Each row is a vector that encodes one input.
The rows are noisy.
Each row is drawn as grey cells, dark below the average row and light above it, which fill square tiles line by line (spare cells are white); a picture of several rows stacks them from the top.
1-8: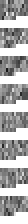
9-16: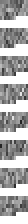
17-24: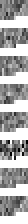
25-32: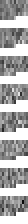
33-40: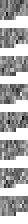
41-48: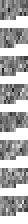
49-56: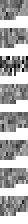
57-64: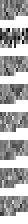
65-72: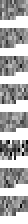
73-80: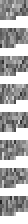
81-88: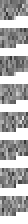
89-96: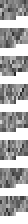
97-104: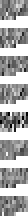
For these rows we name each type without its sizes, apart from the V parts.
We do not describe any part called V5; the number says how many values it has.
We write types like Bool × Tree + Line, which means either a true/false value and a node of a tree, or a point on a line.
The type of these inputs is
List(Bool × V5).
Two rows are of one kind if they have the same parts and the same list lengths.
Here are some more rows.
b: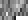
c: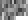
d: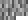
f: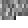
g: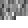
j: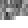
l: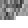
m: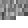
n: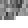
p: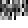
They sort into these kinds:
b, d, f, g, m
c, j, l, n
p

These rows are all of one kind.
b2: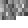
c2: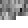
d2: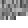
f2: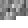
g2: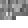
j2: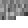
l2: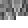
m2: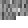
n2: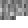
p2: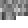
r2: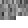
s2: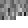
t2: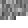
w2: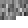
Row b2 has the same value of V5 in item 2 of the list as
l2, m2 and p2.
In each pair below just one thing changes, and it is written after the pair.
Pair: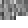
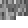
the true/false value in item 2 of the list
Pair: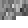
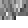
the value of V5 in item 1 of the list
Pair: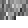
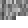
the true/false value in item 1 of the list
